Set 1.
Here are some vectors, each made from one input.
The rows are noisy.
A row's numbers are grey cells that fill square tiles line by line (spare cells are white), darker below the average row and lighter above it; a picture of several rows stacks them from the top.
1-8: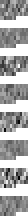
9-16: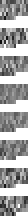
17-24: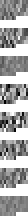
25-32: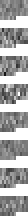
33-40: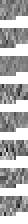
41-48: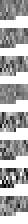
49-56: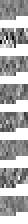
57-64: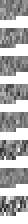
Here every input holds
a list of up to two points on a 6-point circle.
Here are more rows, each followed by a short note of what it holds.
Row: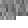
a list of two items
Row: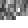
a list of one item
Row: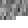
a list of one item
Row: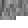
a list of one item
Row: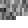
the empty list
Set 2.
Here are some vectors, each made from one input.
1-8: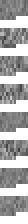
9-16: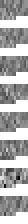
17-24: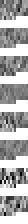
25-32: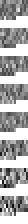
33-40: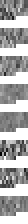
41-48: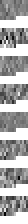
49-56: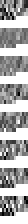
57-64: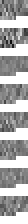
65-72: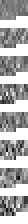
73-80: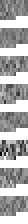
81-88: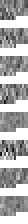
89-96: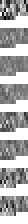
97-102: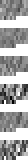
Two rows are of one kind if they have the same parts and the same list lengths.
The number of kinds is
3.
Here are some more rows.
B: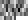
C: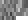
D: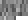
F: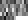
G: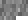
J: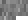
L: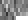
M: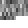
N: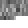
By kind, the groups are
B
C, D, G, J, M, N
F, L

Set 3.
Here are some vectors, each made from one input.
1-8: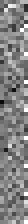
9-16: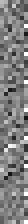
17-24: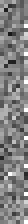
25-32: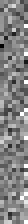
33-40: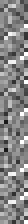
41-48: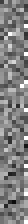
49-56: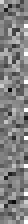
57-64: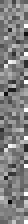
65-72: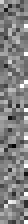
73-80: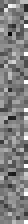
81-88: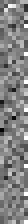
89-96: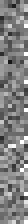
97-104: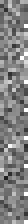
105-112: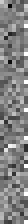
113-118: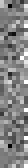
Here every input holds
a point on an 8-point line, together with either a point on a 16-point circle, or a fixed value.
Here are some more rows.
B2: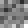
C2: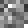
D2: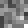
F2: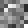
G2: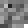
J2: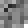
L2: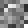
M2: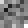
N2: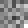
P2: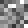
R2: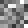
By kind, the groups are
B2, D2, G2, J2, M2, N2
C2, F2, L2, P2, R2

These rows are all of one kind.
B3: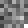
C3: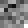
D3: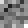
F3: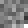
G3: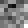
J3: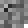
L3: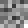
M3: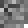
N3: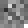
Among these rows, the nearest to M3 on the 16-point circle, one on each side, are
B3 and J3.
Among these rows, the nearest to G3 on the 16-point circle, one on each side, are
F3 and L3.
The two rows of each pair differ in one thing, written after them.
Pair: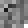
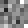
the place on the 8-point line
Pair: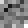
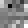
the place on the 16-point circle
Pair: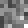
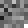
the place on the 16-point circle
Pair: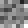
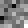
the place on the 8-point line
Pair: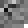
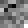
the place on the 16-point circle
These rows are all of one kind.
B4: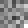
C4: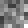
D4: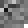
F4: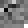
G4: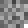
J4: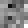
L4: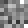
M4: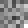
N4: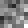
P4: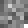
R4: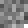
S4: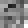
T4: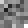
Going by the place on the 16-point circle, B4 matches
J4, M4 and N4.
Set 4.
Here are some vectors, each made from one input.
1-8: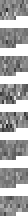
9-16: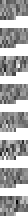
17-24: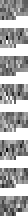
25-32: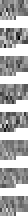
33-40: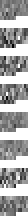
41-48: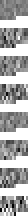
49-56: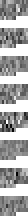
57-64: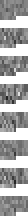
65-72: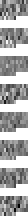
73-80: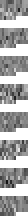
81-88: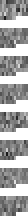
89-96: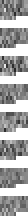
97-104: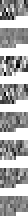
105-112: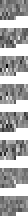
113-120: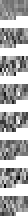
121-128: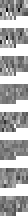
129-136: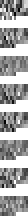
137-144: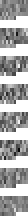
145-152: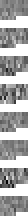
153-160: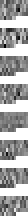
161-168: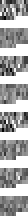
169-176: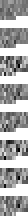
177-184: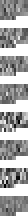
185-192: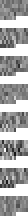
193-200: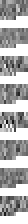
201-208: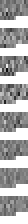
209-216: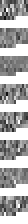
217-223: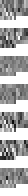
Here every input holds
either a point on a 6-point circle and a true/false value, or a fixed value.
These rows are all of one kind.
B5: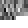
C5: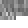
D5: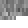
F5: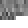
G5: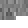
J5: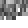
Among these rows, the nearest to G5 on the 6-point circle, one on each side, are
D5 and F5.
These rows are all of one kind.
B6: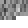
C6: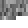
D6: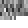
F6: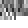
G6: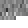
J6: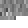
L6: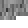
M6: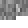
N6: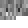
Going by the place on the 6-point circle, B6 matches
F6 and J6.
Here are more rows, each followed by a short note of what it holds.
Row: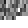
a fixed value
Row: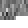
a point on a 6-point circle and a true/false value
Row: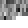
a point on a 6-point circle and a true/false value
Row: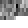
a fixed value
